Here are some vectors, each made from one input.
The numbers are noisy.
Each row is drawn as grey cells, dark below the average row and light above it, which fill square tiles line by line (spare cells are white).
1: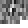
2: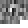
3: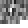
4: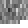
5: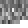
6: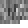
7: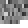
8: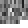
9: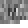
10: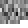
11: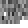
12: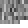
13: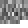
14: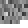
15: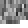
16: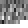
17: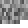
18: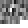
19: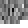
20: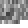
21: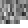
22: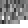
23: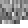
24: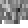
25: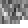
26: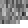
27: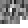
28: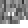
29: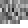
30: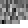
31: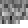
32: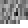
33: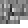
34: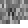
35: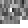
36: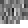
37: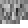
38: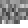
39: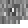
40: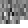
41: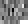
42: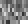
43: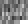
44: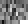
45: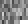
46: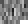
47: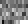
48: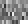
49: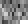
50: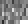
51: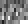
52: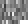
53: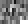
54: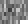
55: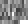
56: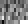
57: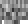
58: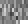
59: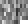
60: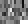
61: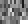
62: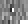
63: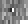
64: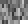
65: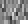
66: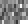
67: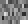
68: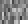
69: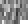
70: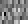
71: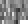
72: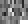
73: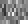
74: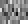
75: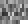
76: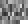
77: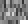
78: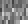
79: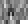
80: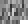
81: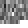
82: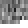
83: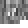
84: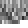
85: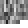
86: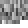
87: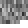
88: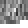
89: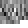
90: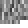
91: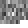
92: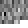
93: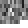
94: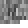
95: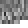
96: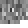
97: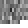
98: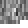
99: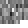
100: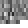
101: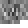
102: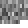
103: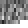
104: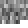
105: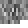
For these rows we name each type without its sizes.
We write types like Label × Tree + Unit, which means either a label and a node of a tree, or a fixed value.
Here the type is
(Bool × Bool × Bool × Circle + Unit) × Line.
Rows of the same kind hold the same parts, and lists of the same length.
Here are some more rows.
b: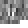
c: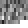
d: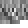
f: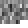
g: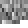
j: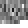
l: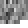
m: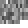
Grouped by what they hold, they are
b, d, f, g, j, l, m
c

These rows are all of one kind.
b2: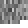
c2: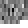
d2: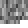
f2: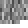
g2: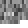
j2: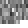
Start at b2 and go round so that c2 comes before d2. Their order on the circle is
b2, g2, c2, j2, f2, d2.
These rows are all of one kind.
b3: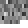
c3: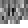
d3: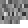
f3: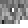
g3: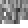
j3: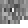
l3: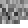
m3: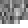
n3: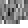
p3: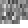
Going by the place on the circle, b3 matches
d3 and m3.
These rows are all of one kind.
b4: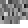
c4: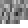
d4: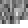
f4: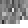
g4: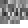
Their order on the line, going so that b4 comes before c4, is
f4, d4, b4, c4, g4.
